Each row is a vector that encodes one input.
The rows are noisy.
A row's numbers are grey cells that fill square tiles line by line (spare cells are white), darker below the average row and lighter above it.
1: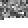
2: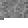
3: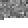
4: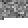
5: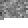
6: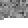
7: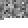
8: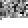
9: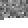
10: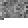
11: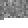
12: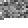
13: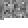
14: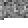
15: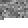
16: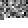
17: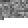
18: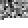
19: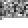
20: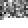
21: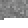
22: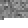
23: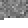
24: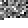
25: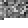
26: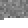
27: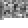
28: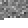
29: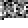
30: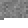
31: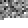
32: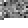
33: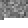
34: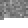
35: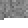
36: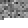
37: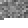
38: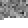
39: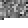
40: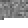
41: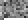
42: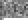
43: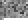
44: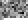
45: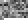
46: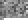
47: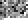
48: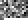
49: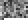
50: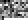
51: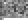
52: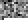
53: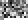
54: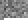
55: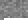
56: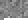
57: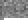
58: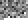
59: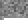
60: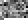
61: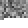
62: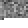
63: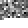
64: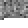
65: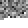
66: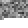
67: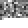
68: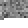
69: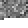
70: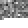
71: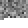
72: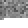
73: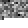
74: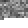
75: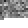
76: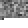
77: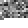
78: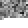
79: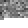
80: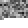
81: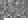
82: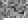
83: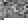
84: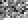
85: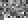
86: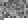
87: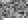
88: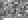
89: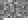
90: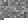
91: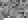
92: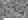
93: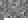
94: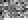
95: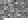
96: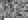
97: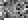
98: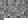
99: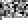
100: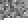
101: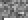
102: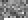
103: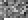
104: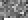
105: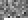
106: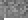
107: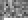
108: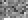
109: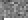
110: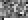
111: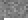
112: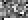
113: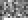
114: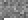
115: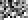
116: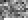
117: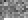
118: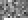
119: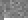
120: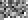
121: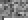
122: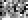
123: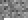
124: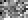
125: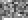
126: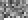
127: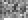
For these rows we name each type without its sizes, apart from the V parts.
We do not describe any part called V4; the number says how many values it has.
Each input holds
a list of items, each a point on a line and a value of V4.
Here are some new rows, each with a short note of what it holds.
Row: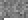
a list of two items
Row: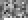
the empty list
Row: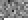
the empty list
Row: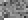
a list of two items
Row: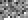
a list of one item
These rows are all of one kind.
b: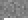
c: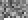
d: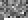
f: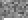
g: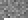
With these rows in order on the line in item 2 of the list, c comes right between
d and f.
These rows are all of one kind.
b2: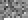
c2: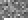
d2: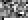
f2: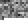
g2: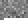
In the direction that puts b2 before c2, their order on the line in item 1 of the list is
b2, f2, c2, d2, g2.
